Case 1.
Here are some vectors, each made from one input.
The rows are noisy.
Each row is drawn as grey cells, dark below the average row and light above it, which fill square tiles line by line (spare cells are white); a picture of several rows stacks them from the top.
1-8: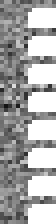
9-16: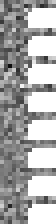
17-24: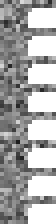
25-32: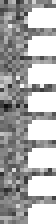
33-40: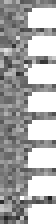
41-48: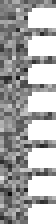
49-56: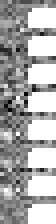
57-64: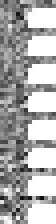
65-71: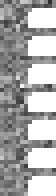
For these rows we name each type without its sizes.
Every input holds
either a point on a line, or a node of a tree.
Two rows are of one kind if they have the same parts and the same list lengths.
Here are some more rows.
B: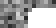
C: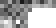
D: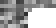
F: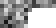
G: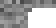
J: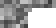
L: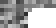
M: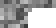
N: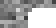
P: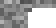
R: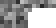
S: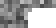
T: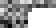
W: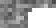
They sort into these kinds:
B, C, F, G, N, P, W
D, J, L, M, R, S, T

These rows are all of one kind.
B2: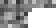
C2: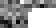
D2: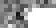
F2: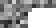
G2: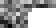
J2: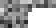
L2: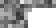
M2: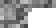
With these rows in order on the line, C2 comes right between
D2 and G2.
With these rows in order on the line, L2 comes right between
D2 and M2.
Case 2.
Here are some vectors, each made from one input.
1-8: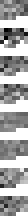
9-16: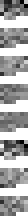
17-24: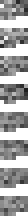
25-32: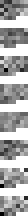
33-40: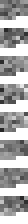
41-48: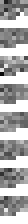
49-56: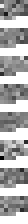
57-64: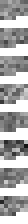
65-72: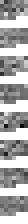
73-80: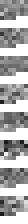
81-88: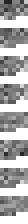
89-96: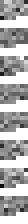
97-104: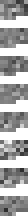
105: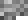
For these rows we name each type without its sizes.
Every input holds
a node of a tree and four true/false values.
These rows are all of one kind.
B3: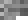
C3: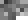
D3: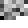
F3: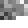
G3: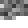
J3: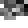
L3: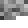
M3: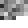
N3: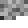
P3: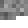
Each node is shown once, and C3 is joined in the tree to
G3 and J3.
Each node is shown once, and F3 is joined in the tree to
B3.
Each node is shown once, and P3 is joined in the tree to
D3.
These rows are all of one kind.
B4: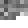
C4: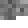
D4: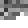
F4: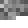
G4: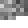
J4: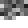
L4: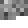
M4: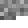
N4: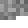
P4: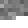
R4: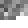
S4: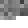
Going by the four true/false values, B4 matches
D4, G4 and N4.
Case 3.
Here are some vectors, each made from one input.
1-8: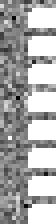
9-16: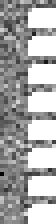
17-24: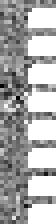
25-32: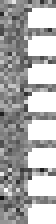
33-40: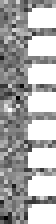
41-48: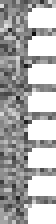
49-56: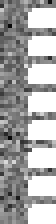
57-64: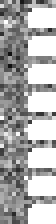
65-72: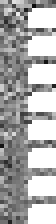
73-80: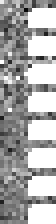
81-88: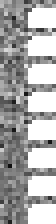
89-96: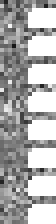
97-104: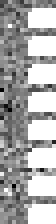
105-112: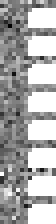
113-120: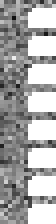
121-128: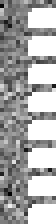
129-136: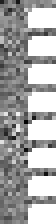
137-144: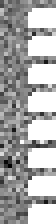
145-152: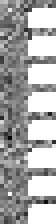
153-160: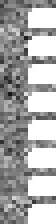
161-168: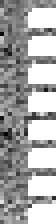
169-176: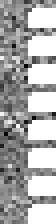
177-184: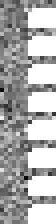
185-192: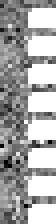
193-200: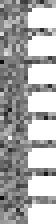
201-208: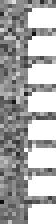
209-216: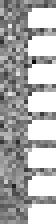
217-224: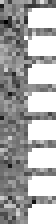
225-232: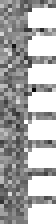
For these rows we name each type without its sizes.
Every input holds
either a point on a line, or a node of a tree.
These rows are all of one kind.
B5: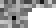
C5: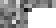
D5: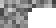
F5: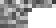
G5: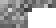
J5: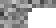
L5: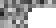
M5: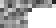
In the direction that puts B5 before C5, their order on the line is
M5, F5, B5, J5, D5, L5, C5, G5.
